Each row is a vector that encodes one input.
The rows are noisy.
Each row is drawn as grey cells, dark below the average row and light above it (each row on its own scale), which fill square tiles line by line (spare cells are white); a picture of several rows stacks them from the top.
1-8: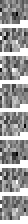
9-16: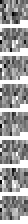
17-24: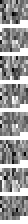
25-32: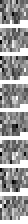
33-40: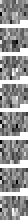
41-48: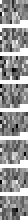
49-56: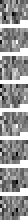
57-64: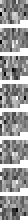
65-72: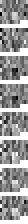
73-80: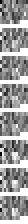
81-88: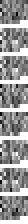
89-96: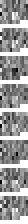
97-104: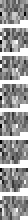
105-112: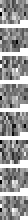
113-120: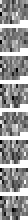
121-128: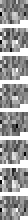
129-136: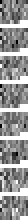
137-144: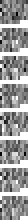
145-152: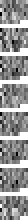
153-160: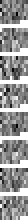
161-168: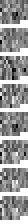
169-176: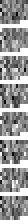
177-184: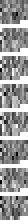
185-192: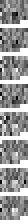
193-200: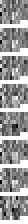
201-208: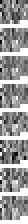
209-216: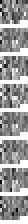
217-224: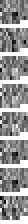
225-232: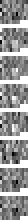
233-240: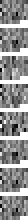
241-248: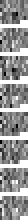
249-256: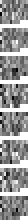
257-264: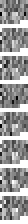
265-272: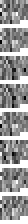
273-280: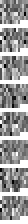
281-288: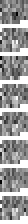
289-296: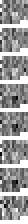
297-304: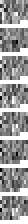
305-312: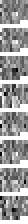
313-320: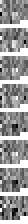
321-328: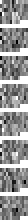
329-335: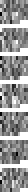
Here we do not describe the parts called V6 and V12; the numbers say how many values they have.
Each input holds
either a value of V6 and a value of V12, or a list of up to two points on a 5-point line.
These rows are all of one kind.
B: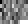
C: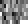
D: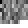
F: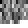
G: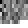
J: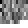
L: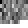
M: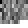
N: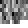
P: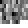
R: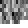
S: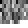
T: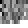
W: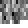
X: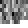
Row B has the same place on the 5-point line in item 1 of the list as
D, G, L and M.
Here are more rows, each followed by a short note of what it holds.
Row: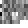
a value of V6 and a value of V12
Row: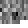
a list of one item
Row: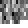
a list of two items
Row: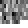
a list of two items
